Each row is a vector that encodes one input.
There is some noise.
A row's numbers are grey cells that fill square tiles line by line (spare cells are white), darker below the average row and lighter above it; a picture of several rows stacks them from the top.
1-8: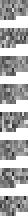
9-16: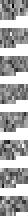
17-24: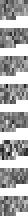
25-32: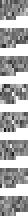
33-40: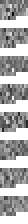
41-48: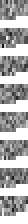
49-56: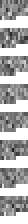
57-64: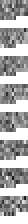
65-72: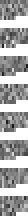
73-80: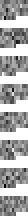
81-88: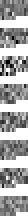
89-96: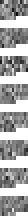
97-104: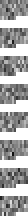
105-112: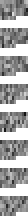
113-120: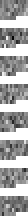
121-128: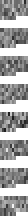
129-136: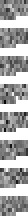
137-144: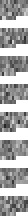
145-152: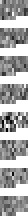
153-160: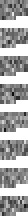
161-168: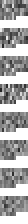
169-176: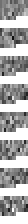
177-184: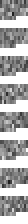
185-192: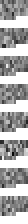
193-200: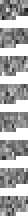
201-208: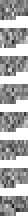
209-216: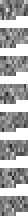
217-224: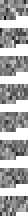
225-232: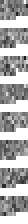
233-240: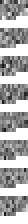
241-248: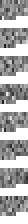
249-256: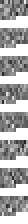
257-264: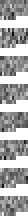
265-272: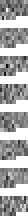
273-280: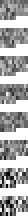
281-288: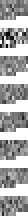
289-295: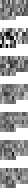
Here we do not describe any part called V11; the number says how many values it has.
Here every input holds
a list of up to two items, each a true/false value and a value of V11.
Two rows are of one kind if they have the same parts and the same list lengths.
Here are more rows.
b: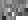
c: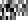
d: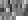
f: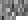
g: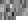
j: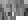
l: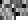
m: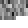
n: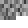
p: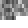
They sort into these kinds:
b, d, f, j, l
c
g, m, n, p

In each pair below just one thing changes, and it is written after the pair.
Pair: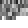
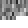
the true/false value in item 2 of the list
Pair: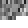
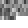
the value of V11 in item 1 of the list
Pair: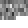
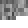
the true/false value in item 1 of the list
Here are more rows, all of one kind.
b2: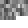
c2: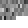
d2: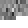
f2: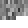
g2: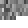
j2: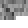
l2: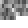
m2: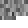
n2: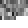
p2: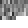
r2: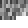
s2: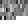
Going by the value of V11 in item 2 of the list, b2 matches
l2 and r2.
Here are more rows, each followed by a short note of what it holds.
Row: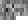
a list of two items
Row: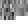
a list of two items
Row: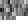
a list of one item
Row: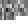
a list of two items
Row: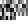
the empty list
